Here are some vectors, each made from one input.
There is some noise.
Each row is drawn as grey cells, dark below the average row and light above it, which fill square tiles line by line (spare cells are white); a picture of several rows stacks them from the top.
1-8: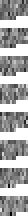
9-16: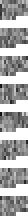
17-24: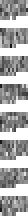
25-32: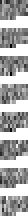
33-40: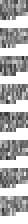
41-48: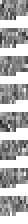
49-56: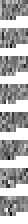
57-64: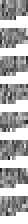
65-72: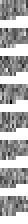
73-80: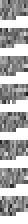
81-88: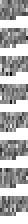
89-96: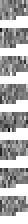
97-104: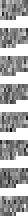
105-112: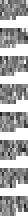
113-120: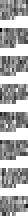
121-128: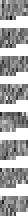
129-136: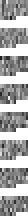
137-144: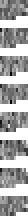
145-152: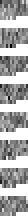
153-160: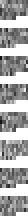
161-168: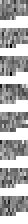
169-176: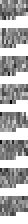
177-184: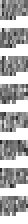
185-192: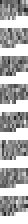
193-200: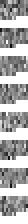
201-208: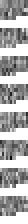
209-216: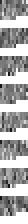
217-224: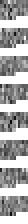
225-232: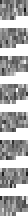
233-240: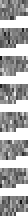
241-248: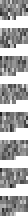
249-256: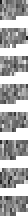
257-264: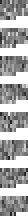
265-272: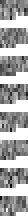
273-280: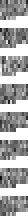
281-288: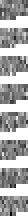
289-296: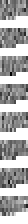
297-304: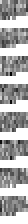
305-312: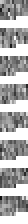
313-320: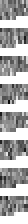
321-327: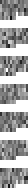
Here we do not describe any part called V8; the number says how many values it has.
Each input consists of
a true/false value and two values of V8, together with either a point on a 10-point circle, or a point on an 11-point line.
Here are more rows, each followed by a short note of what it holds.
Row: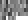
a point on a 10-point circle, a true/false value and two values of V8
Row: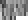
a point on a 10-point circle, a true/false value and two values of V8
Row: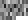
a point on an 11-point line, a true/false value and two values of V8
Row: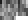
a point on a 10-point circle, a true/false value and two values of V8
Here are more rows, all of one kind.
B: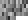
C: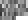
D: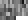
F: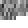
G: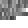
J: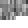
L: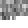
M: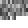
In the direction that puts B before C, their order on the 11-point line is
B, J, L, G, D, M, C, F.
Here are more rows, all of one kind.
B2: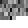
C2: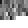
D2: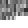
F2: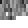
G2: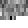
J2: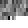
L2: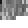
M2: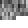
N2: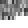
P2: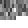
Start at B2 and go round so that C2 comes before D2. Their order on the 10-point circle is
B2, C2, D2, N2, P2, F2, L2, G2, M2, J2.
